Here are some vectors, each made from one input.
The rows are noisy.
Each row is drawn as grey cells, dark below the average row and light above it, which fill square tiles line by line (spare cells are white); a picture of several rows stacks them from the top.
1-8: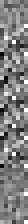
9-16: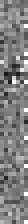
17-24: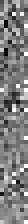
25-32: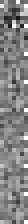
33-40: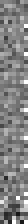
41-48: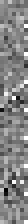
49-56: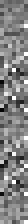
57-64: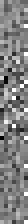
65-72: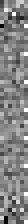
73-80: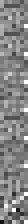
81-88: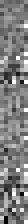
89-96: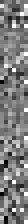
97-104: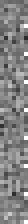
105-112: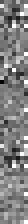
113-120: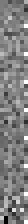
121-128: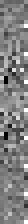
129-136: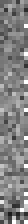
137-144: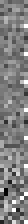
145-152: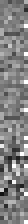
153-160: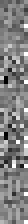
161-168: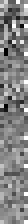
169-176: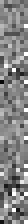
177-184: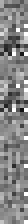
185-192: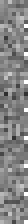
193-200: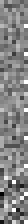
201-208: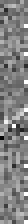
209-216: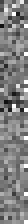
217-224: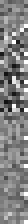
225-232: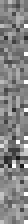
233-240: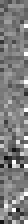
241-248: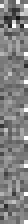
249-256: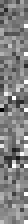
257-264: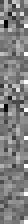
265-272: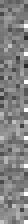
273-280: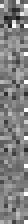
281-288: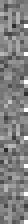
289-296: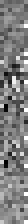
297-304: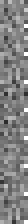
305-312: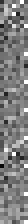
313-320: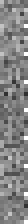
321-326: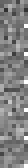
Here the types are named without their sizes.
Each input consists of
either a point on a line, or a node of a tree, or five true/false values.
